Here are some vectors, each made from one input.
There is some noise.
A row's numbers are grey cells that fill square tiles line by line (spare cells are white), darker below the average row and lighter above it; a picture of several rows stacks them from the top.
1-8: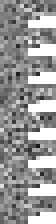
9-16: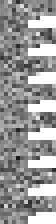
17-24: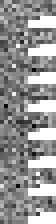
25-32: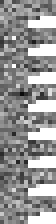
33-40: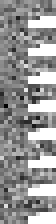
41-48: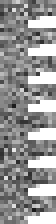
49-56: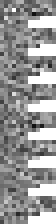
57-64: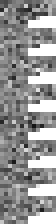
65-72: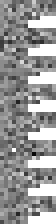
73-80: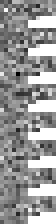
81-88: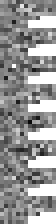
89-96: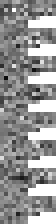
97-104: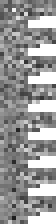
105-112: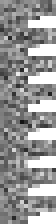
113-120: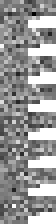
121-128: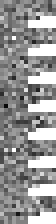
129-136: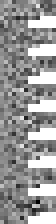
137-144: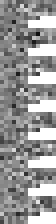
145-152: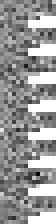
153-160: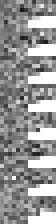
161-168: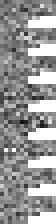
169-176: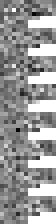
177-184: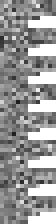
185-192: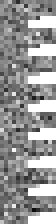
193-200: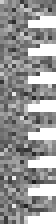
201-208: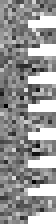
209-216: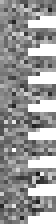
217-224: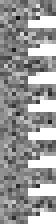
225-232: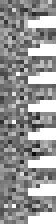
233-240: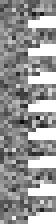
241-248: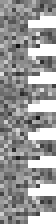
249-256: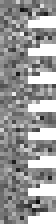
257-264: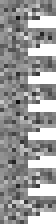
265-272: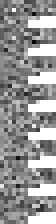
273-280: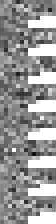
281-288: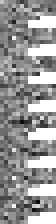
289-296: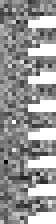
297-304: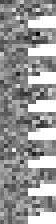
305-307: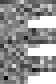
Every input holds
either a node of a 10-node tree and a true/false value, or a node of each of two 11-node trees.
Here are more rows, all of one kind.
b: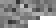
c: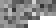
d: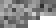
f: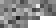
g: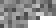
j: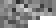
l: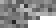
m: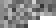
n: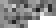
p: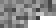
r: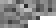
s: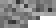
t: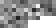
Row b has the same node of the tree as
r and s.
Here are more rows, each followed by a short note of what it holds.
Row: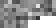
a node of a 10-node tree and a true/false value
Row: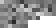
a node of a 10-node tree and a true/false value
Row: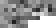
a node of a 10-node tree and a true/false value
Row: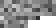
a node of a 10-node tree and a true/false value
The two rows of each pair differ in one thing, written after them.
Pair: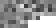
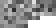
the node of the tree
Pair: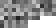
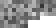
the true/false value
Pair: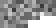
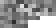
the node of the tree
